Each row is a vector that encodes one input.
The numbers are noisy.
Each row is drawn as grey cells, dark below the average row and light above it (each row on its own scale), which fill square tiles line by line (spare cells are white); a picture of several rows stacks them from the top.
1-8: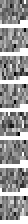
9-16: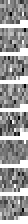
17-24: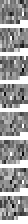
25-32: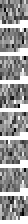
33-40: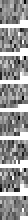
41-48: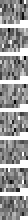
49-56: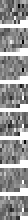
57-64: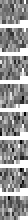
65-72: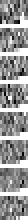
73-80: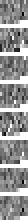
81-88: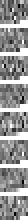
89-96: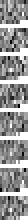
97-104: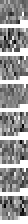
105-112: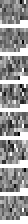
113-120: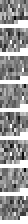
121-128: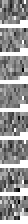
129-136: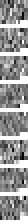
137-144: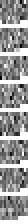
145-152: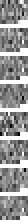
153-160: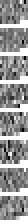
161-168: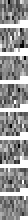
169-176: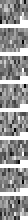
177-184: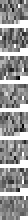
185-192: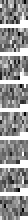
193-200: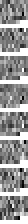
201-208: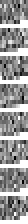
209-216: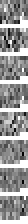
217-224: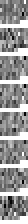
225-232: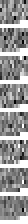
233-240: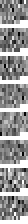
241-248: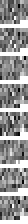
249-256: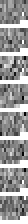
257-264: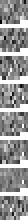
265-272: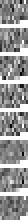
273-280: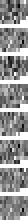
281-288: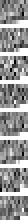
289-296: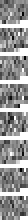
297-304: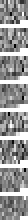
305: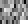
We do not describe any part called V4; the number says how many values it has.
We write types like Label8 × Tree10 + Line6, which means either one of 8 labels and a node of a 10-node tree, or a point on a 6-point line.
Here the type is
Bool × V4 × V4 × V4 + Label7 × Line6.
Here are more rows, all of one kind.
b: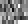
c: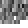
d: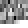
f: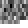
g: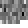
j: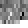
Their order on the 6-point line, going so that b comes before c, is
d, b, f, c, j, g.
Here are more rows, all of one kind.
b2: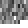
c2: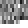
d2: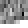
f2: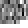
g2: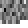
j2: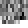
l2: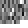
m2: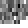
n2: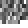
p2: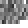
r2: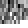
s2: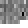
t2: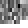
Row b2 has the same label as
d2 and r2.
